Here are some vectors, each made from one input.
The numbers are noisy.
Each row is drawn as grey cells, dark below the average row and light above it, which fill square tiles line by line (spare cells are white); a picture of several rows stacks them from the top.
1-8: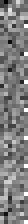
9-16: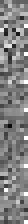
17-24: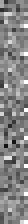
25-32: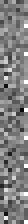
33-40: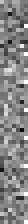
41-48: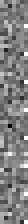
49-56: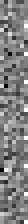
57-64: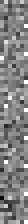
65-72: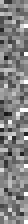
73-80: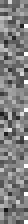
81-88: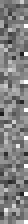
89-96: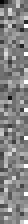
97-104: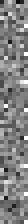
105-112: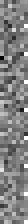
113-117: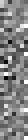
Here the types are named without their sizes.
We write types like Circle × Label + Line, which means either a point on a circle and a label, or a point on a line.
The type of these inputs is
Bool × Bool × Bool × (Circle + Unit) + Unit.
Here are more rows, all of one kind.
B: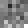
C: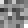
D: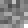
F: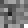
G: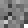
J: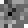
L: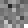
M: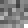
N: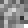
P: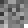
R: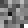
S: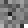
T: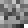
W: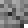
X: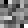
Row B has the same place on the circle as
G, L, S and X.
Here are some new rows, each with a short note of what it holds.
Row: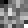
a fixed value
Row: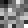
a fixed value
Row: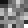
a fixed value
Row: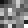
a fixed value
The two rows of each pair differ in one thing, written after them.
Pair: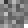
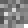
one of the three true/false values
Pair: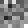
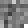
one of the three true/false values
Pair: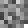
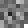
one of the three true/false values
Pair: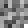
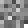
the place on the circle
